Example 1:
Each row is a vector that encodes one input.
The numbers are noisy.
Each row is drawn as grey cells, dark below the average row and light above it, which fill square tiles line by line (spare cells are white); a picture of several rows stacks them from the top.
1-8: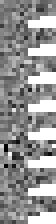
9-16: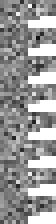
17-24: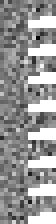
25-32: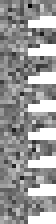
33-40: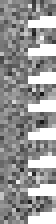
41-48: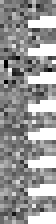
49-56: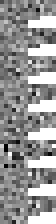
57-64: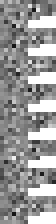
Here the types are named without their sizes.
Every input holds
a list of points on a line.
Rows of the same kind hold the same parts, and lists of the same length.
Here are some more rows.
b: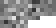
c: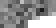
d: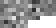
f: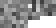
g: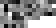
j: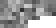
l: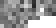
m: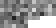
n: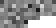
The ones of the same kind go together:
b, d, f, j, l
c, m, n
g

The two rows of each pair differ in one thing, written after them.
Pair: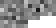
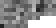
the place on the line in item 1 of the list
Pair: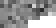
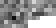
the place on the line in item 1 of the list
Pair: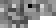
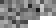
the place on the line in item 2 of the list
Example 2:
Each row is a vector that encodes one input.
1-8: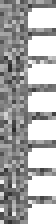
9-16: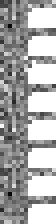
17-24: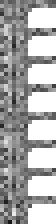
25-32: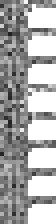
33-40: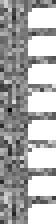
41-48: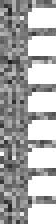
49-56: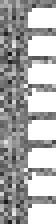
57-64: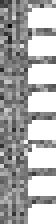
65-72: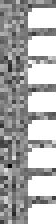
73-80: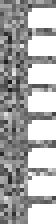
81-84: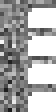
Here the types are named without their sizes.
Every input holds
either a label, or a point on a line.
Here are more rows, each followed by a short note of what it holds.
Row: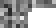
a label
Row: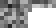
a label
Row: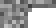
a point on a line
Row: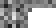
a label
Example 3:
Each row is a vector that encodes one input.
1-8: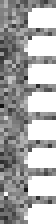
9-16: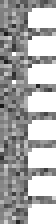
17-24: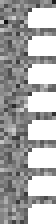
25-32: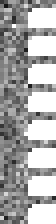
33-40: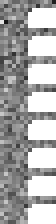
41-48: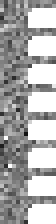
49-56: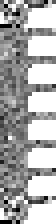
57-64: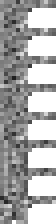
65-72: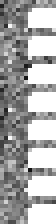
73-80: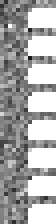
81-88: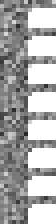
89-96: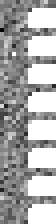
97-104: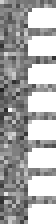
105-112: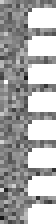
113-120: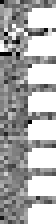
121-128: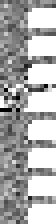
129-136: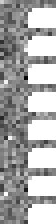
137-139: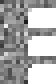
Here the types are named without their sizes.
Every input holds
either a fixed value, or a label and a true/false value.
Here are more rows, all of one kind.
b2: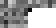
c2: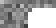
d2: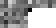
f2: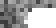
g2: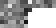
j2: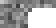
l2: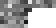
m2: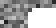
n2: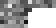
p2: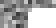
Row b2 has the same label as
d2, g2, l2 and n2.
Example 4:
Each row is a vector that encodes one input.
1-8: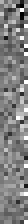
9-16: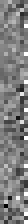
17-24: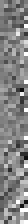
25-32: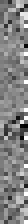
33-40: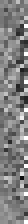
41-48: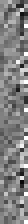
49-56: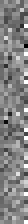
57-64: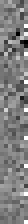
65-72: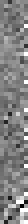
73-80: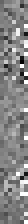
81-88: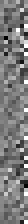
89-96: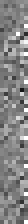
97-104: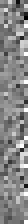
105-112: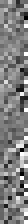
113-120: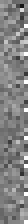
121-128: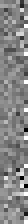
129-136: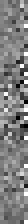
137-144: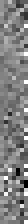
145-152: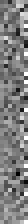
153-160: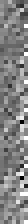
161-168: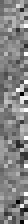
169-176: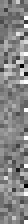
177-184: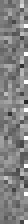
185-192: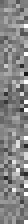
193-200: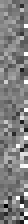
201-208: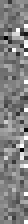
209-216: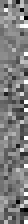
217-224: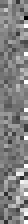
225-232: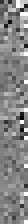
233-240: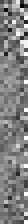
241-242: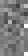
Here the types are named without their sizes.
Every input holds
either a label, or a point on a line.
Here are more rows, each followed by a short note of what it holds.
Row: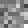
a label
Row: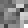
a point on a line
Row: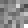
a label
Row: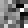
a label
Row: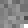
a label
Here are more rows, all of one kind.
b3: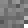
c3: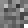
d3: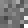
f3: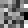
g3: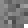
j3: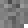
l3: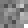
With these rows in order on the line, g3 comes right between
b3 and j3.
